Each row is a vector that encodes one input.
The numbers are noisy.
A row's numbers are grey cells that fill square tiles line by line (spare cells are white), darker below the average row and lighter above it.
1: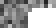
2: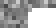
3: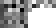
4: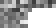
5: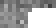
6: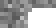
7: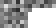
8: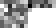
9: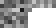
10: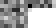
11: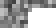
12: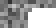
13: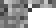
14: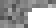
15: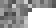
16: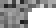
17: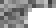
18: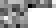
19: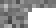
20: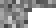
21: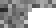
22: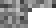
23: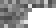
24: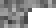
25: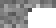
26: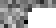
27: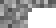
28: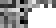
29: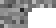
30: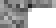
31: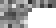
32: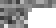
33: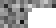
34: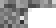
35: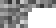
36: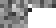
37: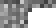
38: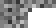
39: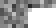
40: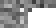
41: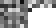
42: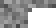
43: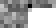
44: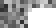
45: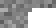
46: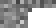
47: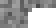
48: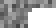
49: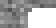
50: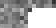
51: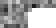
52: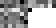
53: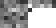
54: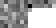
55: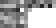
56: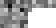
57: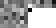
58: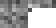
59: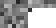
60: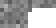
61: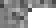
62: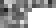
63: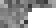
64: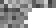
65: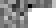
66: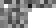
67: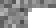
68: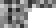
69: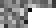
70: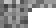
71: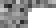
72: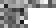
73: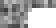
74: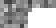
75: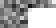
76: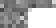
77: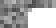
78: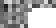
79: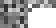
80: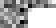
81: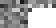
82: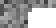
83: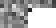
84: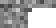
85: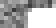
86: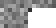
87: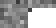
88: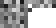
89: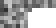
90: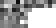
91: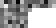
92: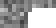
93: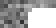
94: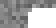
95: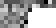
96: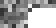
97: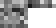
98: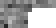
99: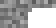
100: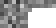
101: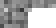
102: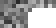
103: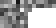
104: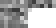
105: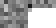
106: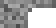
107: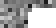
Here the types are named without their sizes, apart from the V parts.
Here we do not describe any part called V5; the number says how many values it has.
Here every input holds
a true/false value and a value of V5, together with either a fixed value, or a node of a tree.
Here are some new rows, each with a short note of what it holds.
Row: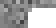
a true/false value and a value of V5
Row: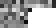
a node of a tree, a true/false value and a value of V5
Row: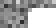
a true/false value and a value of V5
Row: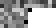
a true/false value and a value of V5
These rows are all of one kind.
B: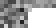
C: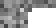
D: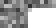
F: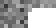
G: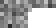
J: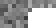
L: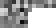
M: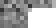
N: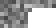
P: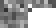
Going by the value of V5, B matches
C, G, M and N.
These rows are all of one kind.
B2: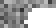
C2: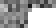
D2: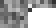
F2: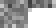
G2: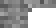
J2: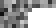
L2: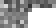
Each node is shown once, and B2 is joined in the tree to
D2.
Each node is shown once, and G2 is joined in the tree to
F2 and J2.
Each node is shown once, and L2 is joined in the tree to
C2.
